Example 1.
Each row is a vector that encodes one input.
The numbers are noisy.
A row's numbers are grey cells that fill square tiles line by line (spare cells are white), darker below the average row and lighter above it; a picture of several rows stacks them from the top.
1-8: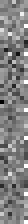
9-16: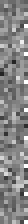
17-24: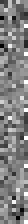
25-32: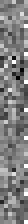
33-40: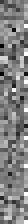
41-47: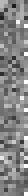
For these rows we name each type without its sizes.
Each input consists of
a point on a line and a node of a tree.
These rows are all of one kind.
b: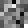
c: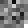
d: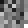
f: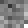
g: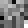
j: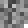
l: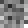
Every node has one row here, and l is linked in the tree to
j.
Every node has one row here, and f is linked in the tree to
c, d and j.
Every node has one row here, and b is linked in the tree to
d.
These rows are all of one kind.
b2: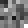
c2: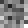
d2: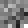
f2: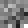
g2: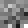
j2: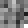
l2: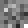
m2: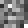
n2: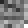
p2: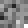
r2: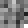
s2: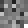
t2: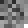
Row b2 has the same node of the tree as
n2 and t2.
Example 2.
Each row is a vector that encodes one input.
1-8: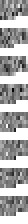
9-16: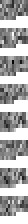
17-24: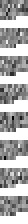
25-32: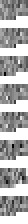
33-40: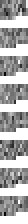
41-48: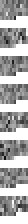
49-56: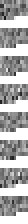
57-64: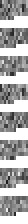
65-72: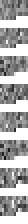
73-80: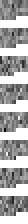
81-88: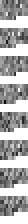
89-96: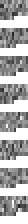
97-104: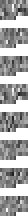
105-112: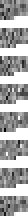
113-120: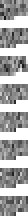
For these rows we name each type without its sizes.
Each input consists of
either a node of a tree, or three true/false values.
